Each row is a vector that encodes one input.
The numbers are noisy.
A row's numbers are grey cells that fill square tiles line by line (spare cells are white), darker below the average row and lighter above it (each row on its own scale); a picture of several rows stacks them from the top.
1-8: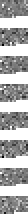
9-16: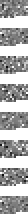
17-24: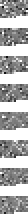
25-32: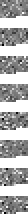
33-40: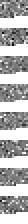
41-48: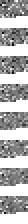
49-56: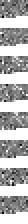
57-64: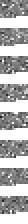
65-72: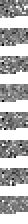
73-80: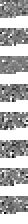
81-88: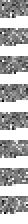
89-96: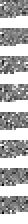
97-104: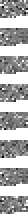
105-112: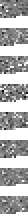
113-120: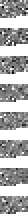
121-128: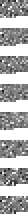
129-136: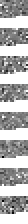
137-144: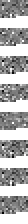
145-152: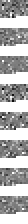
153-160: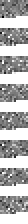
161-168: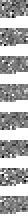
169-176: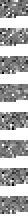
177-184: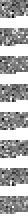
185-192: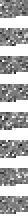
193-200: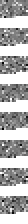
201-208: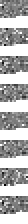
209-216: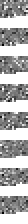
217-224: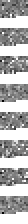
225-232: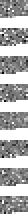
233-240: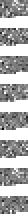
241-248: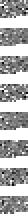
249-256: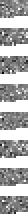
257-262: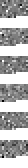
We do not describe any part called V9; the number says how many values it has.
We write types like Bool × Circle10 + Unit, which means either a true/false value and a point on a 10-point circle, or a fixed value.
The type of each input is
Line7 + List2(Bool × V9).
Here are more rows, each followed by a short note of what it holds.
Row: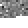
a list of one item
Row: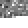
a list of two items
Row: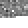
a list of two items
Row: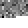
a point on a 7-point line
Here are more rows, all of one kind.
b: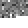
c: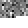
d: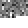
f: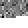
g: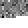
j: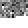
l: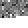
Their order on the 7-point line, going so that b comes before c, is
f, g, l, b, d, c, j.
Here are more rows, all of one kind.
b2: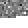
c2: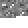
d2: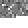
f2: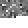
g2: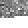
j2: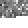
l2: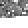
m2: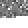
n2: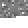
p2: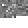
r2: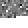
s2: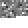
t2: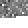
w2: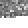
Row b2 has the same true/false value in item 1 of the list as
g2, l2 and w2.
